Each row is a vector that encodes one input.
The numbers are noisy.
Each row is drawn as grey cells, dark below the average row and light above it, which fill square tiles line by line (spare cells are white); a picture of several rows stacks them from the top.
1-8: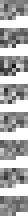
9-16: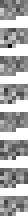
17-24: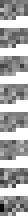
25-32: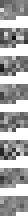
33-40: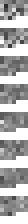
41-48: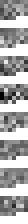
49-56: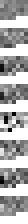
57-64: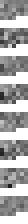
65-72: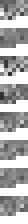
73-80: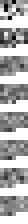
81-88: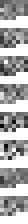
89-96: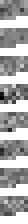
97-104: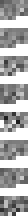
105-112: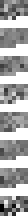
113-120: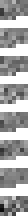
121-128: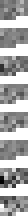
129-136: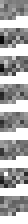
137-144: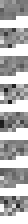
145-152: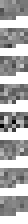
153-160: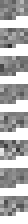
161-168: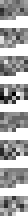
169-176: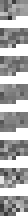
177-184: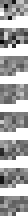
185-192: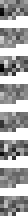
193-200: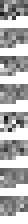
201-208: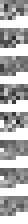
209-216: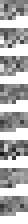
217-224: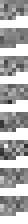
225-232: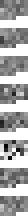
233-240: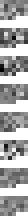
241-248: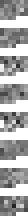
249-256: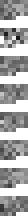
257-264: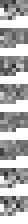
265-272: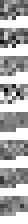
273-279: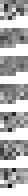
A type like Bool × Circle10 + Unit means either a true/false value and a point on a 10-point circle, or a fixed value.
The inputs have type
Line8.
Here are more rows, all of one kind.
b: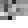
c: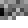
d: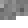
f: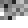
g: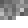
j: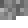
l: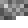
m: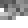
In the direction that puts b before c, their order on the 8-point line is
j, m, g, f, b, l, d, c.
